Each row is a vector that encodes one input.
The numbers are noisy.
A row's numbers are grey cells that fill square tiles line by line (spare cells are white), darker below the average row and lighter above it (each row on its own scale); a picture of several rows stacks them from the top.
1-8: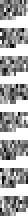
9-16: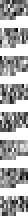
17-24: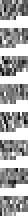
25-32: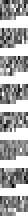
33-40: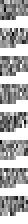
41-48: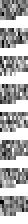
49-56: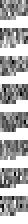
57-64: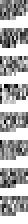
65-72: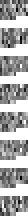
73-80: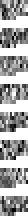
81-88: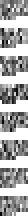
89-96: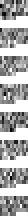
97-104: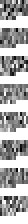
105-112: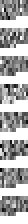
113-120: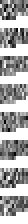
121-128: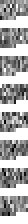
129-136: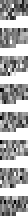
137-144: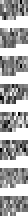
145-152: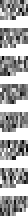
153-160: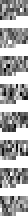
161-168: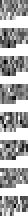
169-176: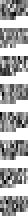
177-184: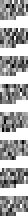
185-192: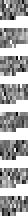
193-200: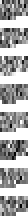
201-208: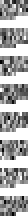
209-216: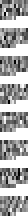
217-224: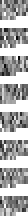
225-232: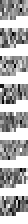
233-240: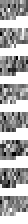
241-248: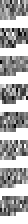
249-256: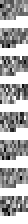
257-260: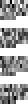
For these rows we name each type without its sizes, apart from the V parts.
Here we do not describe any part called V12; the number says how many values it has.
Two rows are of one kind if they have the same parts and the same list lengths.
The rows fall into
3 kinds.
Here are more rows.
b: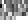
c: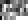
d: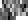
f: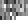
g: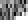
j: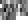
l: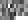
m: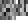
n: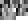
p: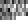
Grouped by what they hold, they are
b, c, f, m, n, p
d, j, l
g

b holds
a true/false value and a value of V12.
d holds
a label and a node of a tree.
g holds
a fixed value.
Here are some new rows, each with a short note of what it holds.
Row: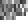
a fixed value
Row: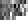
a fixed value
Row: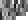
a fixed value
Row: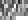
a true/false value and a value of V12
